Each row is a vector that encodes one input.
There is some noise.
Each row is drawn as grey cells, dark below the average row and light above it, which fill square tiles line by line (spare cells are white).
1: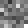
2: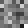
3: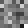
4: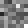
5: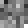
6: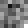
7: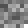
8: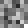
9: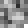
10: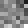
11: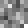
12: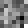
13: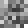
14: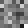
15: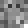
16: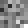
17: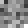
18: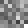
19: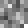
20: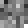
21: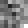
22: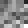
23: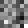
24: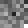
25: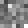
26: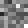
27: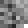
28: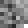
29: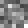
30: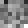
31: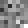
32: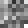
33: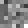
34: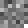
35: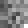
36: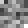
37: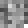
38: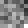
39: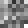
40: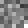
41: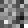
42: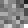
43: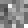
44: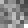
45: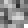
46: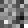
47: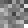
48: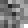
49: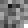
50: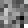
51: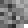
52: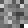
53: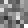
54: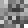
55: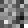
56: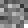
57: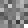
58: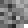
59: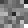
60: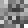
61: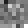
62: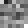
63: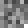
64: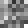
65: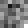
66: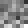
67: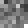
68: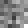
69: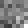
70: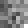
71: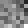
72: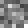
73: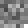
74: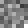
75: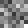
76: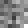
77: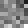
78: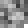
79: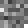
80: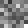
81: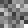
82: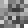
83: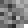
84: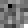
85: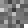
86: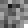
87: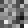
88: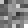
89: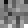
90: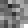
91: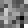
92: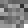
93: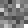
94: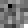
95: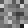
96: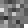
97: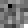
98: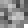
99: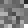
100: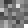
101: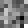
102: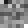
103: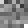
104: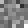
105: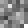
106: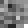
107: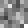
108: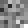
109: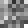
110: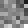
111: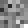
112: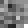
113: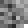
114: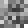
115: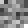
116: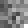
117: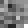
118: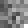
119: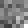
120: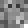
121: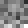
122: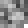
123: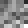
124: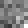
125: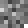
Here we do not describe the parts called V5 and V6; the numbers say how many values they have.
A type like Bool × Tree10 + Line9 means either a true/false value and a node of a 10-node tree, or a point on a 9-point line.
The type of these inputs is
Bool × (Tree9 + Unit) × V6 + V5.
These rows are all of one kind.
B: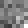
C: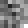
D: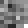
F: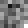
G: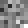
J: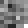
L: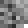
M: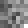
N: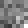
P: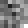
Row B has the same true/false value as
D, F, J and N.
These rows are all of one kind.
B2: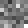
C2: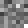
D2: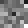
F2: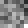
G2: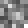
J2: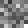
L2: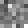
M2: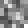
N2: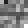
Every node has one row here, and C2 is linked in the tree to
L2 and N2.
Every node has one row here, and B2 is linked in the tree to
F2 and J2.
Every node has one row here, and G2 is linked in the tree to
L2 and M2.
